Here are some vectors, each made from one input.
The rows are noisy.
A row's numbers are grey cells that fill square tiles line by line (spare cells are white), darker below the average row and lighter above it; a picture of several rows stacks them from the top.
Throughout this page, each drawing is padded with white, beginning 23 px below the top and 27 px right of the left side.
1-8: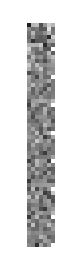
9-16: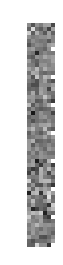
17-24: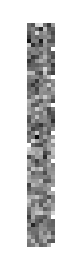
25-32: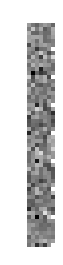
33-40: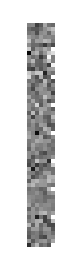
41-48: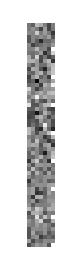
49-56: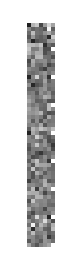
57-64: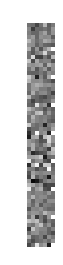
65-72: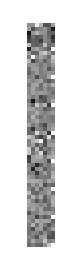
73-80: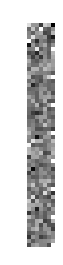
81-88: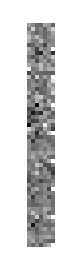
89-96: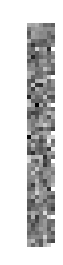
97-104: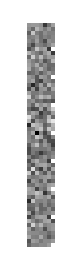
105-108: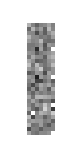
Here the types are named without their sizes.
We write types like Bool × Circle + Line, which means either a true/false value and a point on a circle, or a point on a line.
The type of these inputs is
List(Line).
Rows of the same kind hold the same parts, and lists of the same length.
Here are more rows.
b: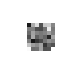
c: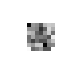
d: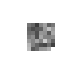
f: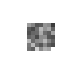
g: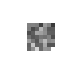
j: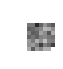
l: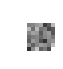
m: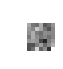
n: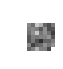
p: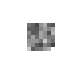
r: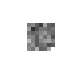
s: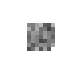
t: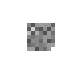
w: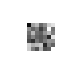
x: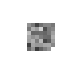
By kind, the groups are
b, c, w
d, f, g, j, p, r
l, m, n, s
t, x

